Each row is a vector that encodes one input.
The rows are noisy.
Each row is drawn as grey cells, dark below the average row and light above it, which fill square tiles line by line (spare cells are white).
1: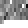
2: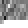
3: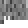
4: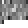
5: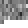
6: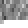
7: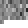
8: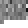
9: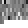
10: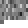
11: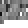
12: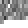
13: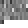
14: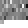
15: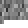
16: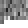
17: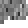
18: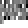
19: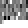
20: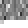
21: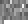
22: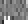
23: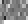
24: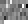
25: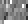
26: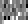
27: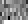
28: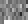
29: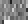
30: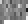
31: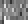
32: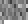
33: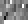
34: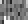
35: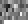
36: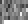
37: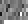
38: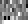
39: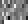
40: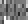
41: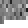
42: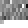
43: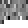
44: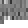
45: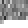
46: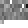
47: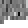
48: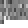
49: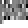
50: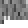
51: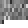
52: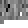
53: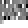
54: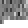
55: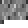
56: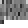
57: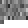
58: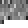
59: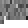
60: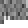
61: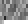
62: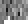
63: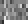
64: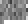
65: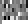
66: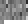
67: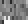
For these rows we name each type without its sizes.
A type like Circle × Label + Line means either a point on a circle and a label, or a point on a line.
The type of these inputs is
Bool × Line.
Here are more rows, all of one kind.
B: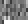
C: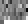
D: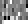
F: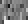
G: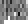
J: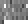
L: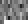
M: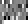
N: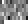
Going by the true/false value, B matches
C, G and J.
